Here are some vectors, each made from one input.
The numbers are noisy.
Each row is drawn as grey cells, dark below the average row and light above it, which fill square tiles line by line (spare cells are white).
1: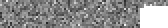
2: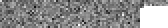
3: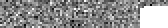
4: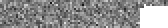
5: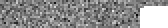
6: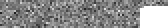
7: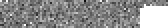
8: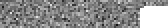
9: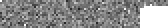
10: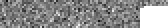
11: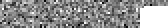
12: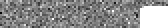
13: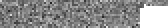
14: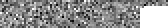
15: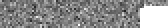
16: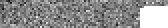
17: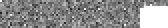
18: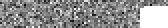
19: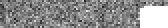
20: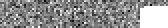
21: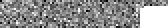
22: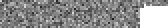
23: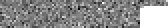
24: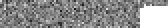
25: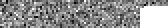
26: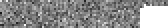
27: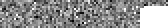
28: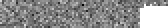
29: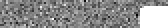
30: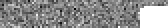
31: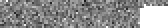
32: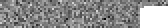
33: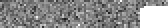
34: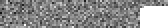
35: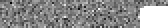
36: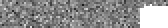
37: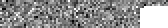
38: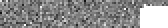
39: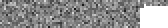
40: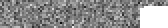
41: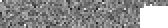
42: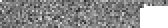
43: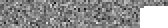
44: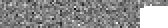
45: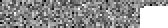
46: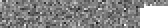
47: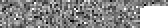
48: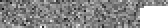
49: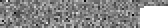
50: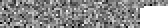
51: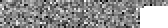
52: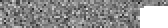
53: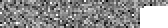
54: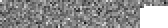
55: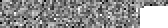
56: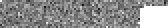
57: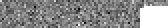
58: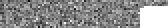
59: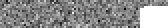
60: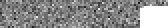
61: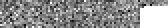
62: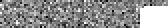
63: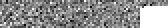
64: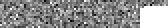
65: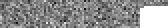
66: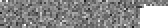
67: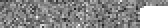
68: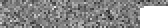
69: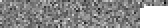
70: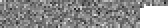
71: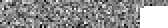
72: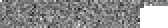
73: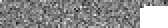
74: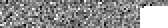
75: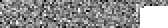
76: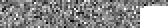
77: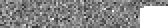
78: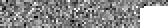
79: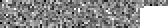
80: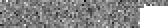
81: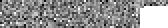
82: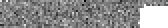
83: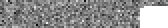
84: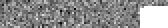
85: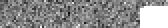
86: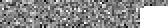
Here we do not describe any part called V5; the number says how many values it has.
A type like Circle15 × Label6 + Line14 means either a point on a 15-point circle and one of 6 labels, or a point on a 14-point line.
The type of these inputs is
Bool × Bool × Bool × ((Circle6 + Unit) × V5 + Line4).
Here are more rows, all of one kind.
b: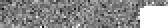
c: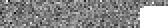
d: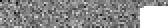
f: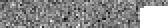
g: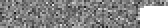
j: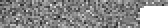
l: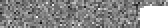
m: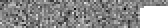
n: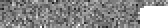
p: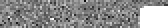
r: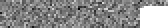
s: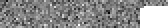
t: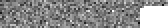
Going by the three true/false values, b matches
f, n and s.
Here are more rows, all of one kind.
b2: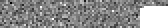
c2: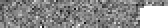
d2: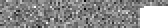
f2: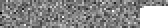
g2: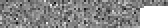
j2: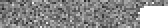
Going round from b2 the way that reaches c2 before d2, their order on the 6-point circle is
b2, j2, c2, f2, d2, g2.
